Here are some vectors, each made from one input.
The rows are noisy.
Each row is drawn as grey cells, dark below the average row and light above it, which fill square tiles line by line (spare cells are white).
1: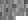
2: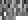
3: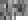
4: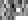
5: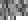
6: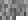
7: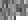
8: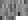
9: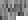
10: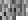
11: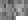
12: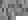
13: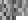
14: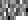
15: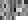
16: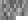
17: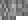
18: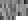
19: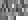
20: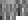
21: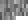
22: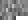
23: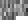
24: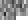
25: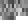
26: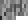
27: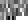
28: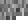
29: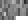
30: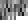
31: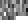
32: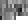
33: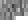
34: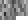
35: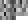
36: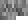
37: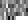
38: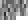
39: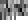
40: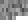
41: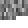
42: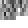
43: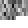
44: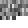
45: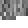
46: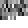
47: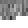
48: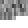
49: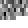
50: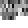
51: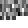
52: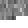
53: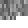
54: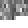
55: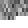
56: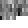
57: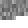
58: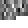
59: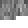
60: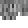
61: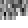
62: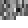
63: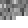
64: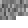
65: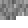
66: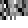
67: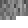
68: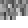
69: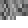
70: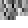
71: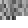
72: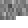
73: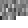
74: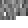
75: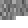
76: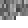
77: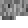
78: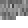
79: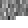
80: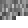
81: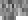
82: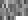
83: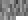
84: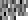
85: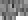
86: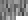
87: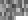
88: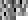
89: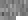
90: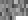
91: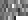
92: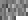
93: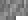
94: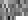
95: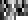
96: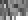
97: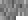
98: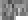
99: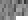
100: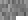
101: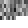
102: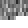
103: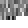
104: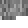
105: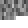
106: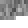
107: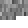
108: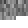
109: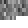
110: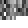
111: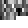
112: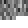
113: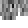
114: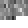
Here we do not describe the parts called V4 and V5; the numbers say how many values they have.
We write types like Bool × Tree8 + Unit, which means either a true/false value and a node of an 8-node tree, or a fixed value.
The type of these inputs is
(Bool × V4 + V5) × Line6.
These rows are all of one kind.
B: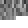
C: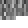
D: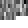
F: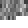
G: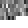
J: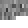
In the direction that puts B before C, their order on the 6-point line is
B, C, D, G, F, J.
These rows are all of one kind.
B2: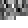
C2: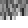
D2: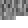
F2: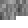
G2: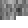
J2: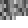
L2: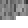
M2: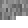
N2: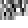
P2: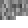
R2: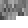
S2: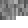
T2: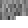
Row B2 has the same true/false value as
C2, D2 and L2.
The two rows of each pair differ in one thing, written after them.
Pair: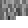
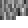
the place on the 6-point line
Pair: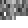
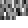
the place on the 6-point line
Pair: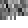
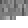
the true/false value
